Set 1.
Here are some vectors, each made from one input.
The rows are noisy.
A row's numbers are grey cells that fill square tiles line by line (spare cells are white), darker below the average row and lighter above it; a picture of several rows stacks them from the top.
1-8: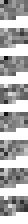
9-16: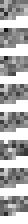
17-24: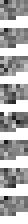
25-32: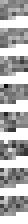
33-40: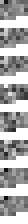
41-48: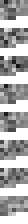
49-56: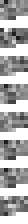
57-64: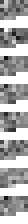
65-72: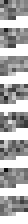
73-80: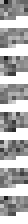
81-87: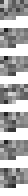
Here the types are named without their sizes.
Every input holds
either a point on a line, or three true/false values.
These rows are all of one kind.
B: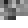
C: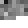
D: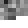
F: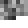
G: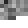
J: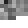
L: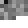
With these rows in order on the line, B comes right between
D and F.
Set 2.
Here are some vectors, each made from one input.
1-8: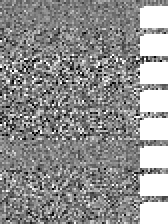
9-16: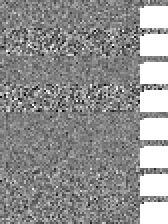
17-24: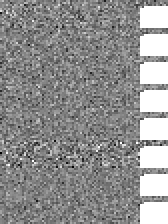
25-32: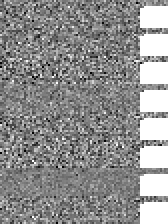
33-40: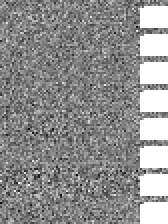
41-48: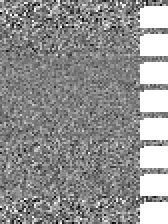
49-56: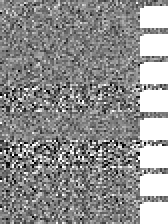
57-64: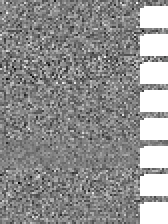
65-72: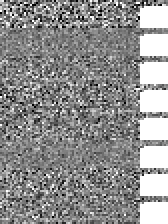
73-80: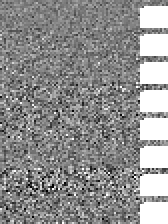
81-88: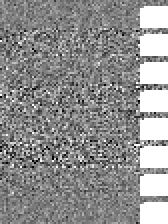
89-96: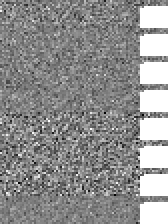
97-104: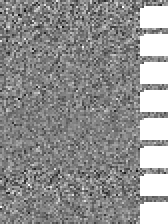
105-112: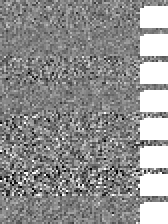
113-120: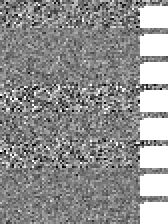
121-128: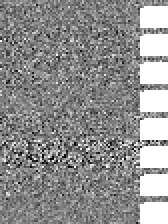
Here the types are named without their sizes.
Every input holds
either a point on a line, or four true/false values.
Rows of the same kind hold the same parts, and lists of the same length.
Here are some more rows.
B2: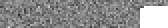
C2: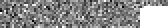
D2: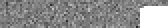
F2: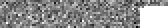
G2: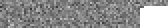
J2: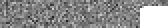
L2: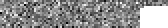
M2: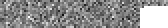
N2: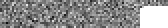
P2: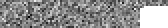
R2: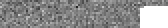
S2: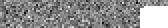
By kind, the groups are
B2, G2, M2, S2
C2, D2, F2, J2, L2, N2, P2, R2

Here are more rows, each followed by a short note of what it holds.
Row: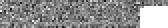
four true/false values
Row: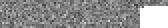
four true/false values
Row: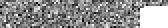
a point on a line
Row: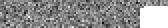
a point on a line
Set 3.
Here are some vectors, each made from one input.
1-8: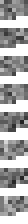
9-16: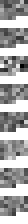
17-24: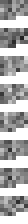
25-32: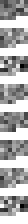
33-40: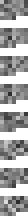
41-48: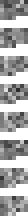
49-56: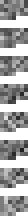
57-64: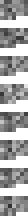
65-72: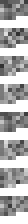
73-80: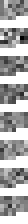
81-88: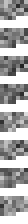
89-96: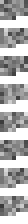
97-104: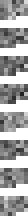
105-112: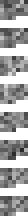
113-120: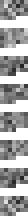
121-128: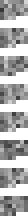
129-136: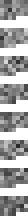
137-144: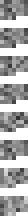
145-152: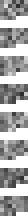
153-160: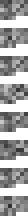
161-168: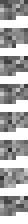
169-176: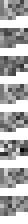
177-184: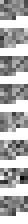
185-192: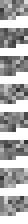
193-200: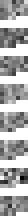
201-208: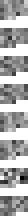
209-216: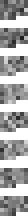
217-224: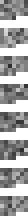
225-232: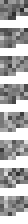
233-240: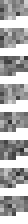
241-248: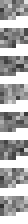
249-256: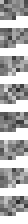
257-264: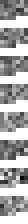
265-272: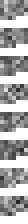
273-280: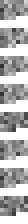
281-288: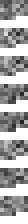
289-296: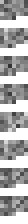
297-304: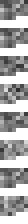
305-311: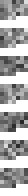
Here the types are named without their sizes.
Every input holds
either a point on a circle, or a fixed value, or three true/false values.
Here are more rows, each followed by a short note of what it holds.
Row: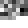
a fixed value
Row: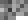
a point on a circle
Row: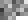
three true/false values
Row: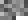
a point on a circle
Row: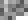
three true/false values
